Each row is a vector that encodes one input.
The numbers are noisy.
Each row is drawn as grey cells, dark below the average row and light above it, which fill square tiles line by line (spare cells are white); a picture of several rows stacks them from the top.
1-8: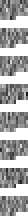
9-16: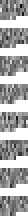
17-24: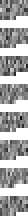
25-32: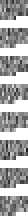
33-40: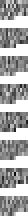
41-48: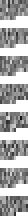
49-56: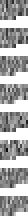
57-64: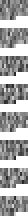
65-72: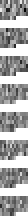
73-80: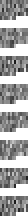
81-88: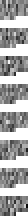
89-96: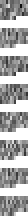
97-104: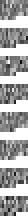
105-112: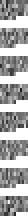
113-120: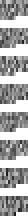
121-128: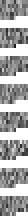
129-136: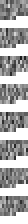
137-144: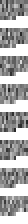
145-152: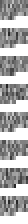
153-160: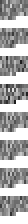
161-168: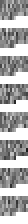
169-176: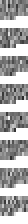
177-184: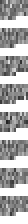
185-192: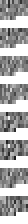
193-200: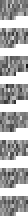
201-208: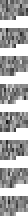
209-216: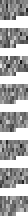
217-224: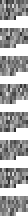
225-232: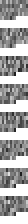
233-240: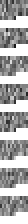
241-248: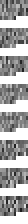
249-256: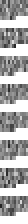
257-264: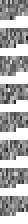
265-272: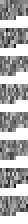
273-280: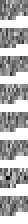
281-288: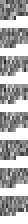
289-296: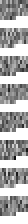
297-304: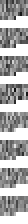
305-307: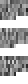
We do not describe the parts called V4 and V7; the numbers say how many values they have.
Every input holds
either a point on a 9-point line, or a true/false value, a value of V4 and a value of V7.
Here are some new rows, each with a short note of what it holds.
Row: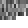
a true/false value, a value of V4 and a value of V7
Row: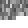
a point on a 9-point line
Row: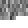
a point on a 9-point line
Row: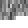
a point on a 9-point line
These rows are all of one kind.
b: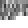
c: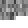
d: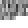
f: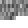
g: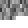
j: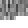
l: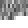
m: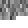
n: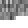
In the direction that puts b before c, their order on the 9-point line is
b, l, g, m, c, f, n, j, d.
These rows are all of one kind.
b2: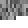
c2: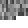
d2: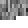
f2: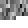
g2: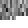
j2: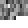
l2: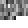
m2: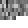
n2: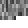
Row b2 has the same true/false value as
f2 and j2.
